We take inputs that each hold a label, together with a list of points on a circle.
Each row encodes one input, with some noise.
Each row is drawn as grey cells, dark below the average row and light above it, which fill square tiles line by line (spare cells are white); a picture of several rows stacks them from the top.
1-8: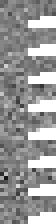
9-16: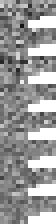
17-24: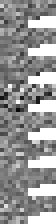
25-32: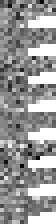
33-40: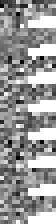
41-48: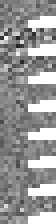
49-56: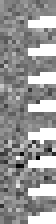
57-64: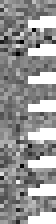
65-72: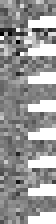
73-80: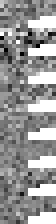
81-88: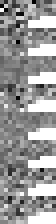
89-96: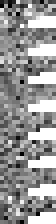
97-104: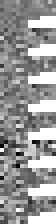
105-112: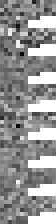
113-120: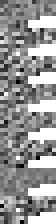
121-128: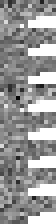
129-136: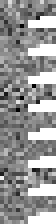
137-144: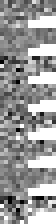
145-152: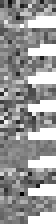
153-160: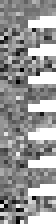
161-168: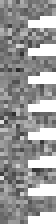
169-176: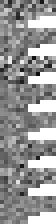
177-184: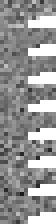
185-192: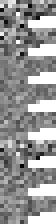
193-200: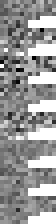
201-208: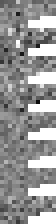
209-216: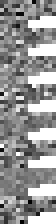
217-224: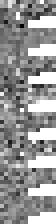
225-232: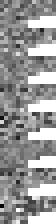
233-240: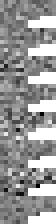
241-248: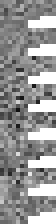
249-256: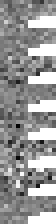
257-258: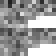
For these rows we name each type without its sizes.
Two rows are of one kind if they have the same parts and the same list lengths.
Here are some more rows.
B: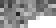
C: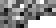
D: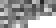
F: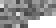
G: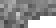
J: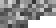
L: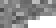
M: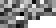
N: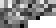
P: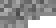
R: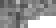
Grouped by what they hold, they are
B, C, L
D, F, J, M, N
G, P, R

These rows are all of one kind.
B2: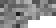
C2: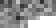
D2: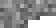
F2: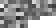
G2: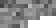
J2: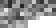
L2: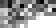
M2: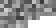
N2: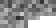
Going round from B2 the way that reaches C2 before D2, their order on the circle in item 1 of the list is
B2, L2, J2, G2, N2, C2, F2, D2, M2.
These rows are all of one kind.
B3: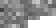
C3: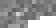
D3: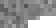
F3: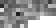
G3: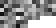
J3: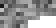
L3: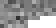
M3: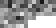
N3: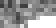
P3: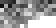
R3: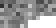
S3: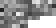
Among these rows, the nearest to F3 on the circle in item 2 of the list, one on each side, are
G3 and M3.
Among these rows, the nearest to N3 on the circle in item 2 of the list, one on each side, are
L3 and P3.
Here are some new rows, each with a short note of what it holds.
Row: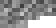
a label, together with a list of one item
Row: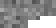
a label, together with a list of one item
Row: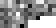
a label, together with a list of two items
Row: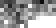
a label, together with the empty list
